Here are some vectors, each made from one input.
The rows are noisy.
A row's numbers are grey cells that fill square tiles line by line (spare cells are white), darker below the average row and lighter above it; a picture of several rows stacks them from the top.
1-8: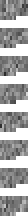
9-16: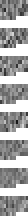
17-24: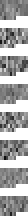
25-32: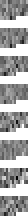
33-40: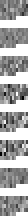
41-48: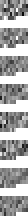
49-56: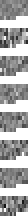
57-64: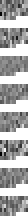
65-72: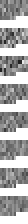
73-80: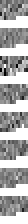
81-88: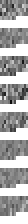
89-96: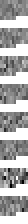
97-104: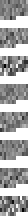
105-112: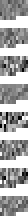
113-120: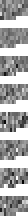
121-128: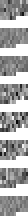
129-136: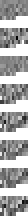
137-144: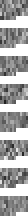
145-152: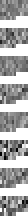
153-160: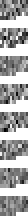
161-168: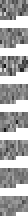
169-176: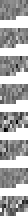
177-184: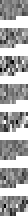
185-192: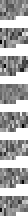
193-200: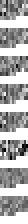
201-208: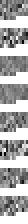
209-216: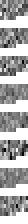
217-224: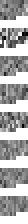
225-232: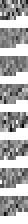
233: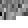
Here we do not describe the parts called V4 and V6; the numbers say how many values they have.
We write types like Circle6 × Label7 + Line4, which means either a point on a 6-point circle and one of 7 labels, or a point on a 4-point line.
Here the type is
(Line7 + V4) × V6 + List2(Line5).
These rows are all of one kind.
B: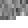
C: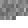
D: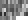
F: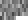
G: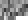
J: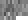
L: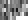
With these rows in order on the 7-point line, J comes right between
B and L.
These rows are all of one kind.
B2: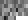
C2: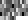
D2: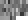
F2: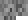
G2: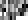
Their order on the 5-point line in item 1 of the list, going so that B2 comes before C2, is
F2, G2, D2, B2, C2.
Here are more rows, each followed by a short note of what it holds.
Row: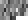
the empty list
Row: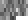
the empty list
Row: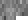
a list of one item
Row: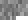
a point on a 7-point line and a value of V6
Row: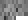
a list of one item
